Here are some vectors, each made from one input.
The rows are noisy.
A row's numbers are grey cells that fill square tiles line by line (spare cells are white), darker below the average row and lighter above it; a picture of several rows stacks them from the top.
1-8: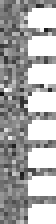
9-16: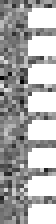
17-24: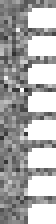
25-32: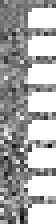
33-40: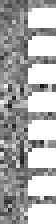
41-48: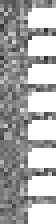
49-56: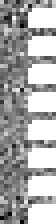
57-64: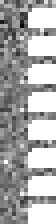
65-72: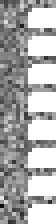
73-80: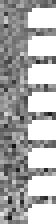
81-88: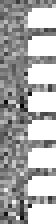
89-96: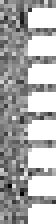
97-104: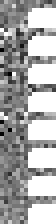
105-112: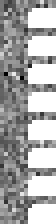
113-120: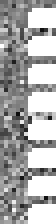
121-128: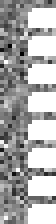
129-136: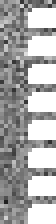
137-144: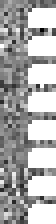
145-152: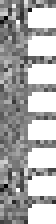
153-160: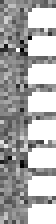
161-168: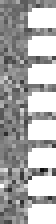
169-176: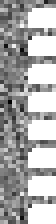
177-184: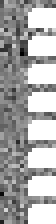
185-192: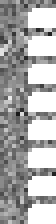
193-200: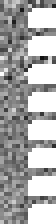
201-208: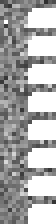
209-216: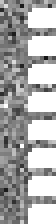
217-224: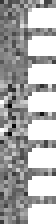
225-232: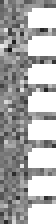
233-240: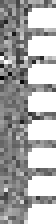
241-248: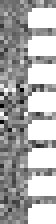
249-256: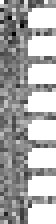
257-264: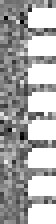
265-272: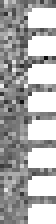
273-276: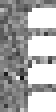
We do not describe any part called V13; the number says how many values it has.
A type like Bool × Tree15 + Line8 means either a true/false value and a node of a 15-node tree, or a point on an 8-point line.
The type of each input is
(Bool × Bool × Bool × Bool + V13) × Line7 + List2(Line5).
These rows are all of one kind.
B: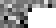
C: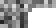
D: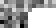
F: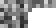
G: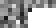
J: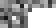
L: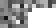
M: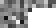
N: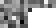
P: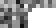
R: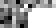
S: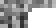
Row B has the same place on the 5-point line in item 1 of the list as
G, L and M.
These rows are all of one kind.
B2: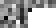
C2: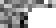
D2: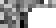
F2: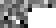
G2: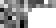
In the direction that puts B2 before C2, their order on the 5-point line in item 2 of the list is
F2, G2, D2, B2, C2.
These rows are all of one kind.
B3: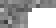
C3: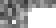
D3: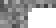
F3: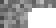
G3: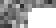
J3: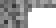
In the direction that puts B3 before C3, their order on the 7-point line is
G3, B3, C3, J3, D3, F3.
